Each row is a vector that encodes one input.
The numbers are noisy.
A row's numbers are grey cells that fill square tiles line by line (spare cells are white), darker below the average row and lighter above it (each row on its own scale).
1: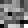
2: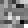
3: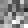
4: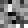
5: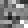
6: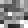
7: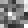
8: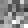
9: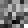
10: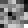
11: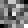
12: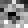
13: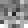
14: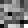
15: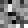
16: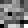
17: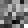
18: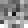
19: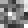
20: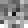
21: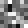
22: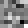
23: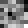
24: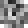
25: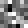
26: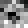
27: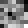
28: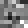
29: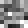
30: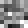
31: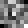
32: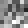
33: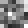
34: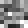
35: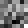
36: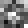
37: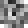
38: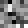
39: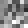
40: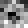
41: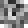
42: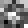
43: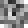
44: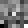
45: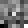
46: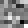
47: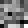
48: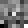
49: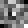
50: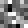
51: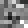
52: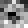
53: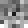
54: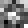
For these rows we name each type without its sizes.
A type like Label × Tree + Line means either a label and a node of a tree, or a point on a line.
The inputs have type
Bool × Bool × Bool × Bool.
